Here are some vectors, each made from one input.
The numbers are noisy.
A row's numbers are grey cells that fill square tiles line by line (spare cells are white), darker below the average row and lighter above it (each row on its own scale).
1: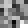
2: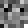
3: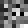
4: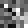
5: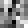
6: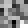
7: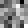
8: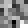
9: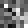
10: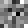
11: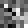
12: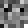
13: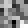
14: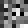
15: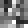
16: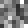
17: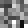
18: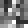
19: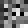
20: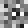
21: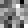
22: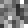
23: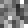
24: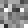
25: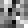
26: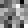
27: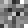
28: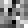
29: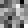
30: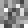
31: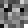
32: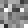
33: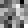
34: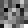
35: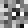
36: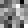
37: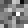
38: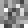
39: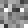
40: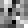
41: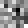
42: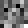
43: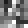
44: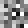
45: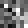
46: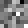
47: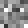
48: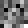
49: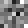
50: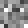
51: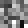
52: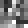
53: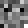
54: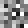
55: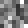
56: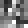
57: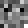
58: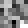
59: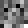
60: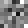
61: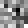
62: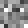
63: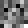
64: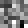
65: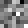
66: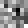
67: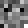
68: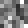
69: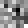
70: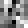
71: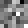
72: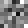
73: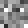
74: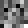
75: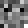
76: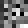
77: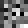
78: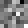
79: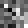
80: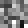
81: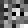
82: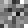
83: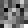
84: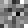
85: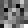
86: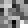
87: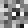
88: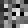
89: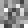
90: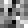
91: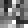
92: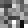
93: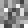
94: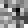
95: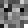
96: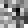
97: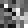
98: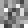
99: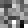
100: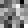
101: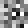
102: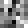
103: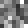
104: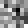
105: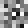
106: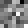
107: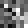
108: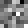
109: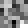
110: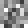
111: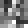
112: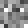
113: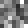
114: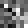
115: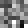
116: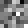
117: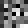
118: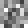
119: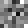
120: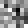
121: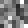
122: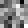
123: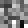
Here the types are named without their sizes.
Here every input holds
four true/false values.
